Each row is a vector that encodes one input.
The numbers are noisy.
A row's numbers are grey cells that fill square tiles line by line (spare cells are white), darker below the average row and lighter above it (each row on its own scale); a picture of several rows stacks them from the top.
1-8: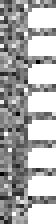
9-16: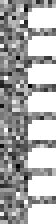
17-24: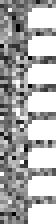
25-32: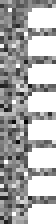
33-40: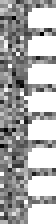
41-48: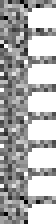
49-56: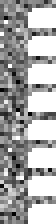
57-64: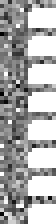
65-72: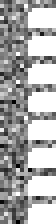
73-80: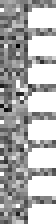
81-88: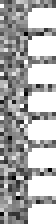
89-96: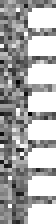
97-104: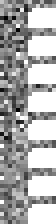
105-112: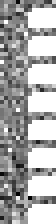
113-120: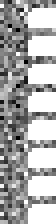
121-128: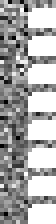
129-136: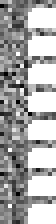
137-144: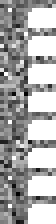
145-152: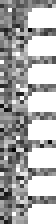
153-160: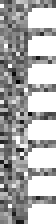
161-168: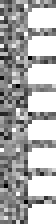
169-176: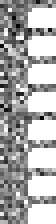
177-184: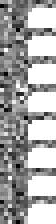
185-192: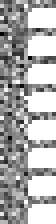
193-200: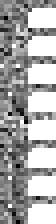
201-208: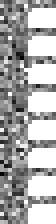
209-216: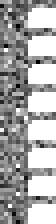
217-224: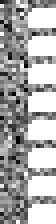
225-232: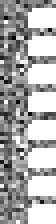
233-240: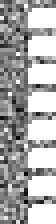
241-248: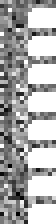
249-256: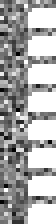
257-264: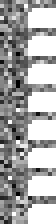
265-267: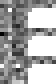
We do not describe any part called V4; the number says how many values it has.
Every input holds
either one of 6 labels, or one of 10 labels and a value of V4, or a point on an 8-point line.
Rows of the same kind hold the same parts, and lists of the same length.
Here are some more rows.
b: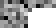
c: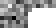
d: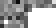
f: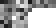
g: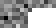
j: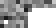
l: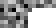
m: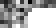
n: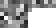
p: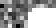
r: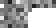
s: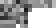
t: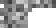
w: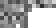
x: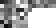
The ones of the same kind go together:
b, c, d, g, j, l, n, s, w
f, m, r, t, x
p

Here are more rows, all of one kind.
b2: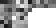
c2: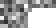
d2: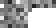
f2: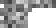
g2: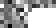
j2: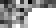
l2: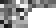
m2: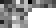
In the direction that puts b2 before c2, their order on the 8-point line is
j2, m2, b2, l2, g2, d2, f2, c2.
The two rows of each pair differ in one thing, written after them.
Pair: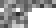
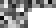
the label
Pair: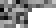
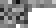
the value of V4
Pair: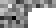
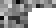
the value of V4
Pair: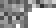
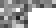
the label
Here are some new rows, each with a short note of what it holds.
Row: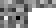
one of 10 labels and a value of V4
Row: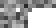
one of 10 labels and a value of V4
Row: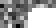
one of 6 labels
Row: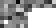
one of 10 labels and a value of V4
